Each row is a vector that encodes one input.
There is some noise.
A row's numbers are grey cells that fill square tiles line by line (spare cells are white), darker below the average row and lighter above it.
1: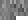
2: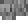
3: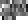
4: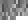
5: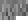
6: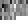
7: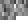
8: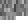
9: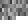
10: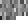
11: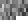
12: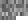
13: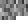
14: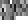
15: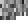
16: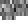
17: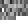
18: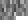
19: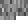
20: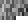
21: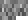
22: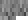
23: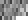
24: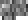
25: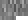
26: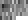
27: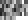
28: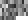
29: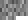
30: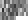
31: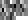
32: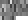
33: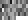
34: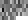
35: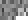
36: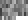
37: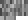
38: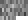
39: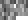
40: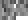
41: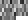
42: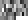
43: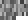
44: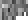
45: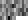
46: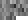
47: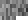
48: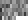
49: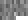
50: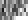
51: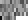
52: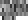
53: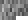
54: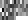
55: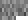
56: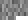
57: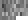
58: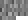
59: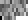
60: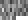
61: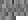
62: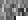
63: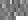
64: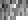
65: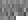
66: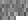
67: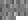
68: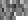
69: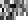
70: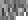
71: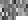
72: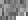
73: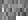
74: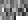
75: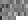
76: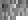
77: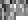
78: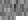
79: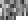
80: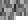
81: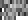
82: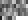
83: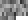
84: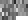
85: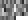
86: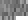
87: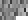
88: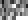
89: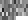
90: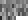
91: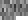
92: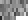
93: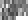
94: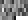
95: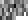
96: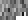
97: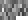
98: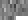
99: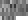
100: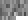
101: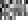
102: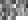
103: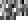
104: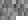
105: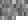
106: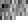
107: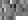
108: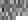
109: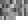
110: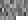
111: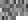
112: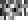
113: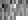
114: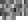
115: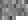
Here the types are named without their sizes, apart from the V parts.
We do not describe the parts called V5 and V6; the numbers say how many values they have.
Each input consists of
either a point on a line, or three true/false values and a value of V5, or a value of V6.
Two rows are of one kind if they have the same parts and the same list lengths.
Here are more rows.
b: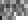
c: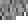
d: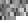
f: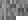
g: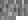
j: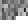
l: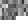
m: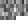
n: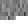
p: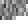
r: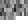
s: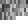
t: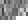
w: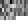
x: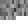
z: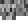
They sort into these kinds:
b, f, g, n, r, w, x, z
c, d, j, l, p, t
m, s

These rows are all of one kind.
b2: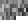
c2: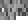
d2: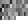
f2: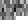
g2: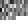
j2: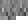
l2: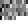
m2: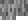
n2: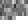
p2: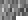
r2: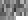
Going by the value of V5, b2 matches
j2, l2 and n2.
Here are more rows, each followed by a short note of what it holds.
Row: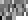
a value of V6
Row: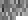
a point on a line
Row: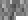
three true/false values and a value of V5
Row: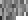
a value of V6
